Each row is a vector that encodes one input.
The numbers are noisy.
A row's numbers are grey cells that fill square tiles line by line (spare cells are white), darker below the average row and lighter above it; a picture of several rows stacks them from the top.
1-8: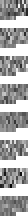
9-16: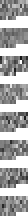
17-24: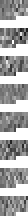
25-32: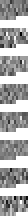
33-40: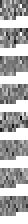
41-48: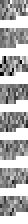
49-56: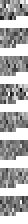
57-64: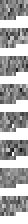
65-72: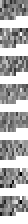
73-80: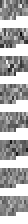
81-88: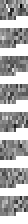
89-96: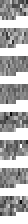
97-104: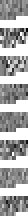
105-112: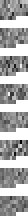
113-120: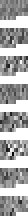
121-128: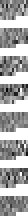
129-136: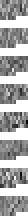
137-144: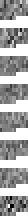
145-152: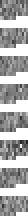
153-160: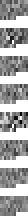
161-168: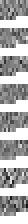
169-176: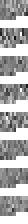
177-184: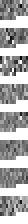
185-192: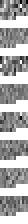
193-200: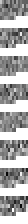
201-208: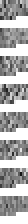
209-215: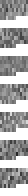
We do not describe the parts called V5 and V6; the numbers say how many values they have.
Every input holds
a true/false value and a value of V6, together with either a point on an 8-point line, or a value of V5.
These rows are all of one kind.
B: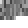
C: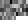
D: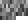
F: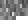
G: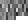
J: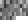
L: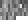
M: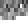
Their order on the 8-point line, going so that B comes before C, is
D, B, J, F, G, C, M, L.
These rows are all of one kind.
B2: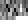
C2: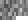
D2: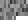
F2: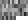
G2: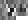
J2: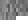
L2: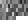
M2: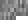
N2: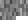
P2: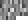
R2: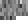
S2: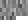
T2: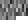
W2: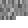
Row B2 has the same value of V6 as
M2, N2, R2 and S2.
